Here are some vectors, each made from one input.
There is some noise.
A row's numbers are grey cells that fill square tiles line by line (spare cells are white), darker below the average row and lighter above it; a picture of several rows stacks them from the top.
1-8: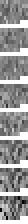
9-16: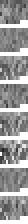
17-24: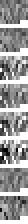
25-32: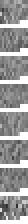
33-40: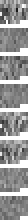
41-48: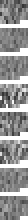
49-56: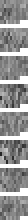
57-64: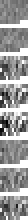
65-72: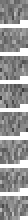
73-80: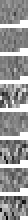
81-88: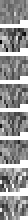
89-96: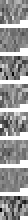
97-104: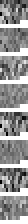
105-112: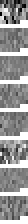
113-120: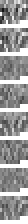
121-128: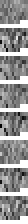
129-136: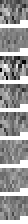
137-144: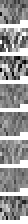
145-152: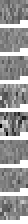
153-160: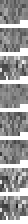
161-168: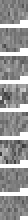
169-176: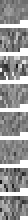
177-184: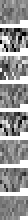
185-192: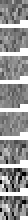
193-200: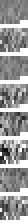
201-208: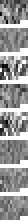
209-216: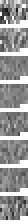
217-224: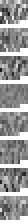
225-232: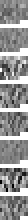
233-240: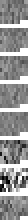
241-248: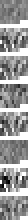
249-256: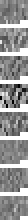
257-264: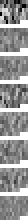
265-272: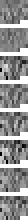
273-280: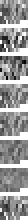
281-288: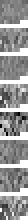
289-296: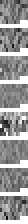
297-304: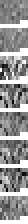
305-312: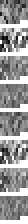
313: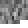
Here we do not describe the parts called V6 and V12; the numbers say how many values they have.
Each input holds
four true/false values and a value of V6, together with either a point on an 11-point circle and a value of V12, or a node of a 7-node tree.
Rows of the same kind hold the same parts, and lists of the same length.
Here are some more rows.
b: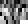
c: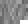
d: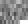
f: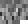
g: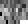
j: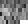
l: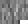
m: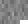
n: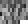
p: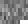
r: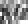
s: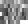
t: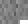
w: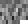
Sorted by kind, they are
b, c, d, g, j, m, r, t
f, l, n, p, s, w

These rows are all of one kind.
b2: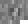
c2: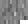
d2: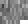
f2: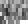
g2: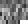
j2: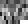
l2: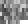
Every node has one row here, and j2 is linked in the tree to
c2 and g2.
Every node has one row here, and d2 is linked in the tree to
c2 and f2.
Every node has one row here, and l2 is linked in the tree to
b2.
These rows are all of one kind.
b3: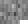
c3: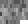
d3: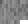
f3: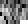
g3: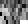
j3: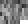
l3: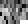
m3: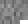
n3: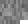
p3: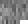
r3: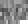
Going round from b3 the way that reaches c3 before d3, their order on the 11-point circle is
b3, c3, p3, n3, m3, j3, d3, r3, g3, f3, l3.
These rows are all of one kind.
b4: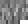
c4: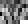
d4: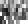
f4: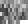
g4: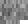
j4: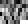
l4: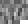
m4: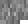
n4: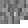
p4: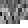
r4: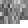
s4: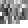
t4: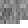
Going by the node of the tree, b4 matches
f4, m4, r4 and s4.
